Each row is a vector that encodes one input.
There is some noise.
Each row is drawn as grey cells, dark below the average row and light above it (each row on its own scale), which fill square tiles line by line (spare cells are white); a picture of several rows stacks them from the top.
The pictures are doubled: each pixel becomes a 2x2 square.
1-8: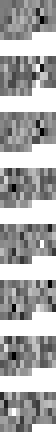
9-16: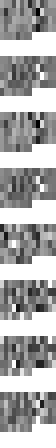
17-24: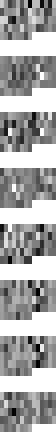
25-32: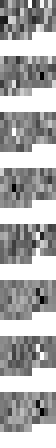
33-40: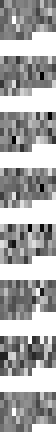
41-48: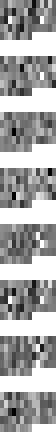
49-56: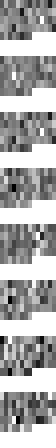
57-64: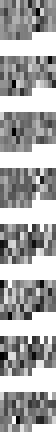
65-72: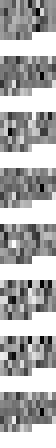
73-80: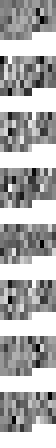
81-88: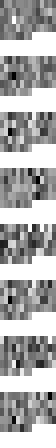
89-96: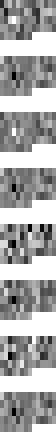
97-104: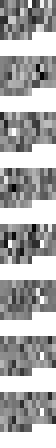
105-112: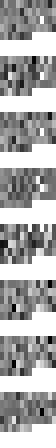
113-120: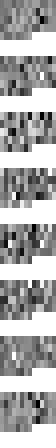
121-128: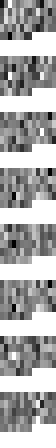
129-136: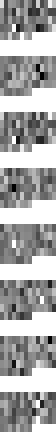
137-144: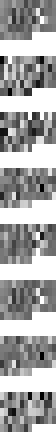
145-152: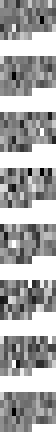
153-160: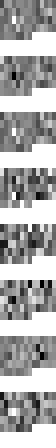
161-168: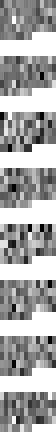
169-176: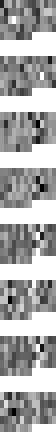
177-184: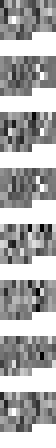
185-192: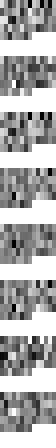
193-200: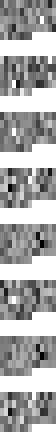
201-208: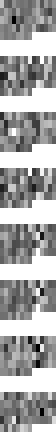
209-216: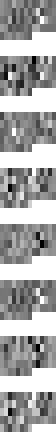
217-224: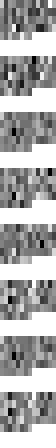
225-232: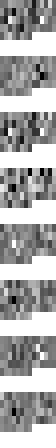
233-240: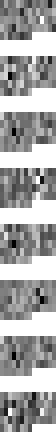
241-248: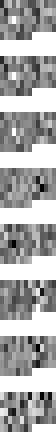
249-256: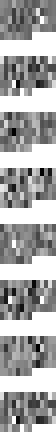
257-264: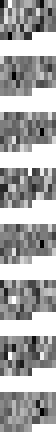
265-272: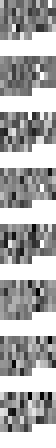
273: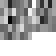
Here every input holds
either a fixed value, or four true/false values.
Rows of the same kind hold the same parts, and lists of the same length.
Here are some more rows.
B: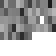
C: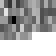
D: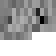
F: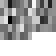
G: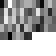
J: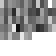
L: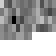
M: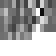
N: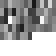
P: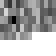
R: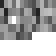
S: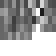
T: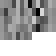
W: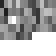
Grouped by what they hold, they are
B, C, D, F, J, L, M, N, P, R, S, T, W
G

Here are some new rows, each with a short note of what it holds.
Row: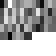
a fixed value
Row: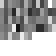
four true/false values
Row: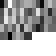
a fixed value
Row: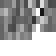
four true/false values
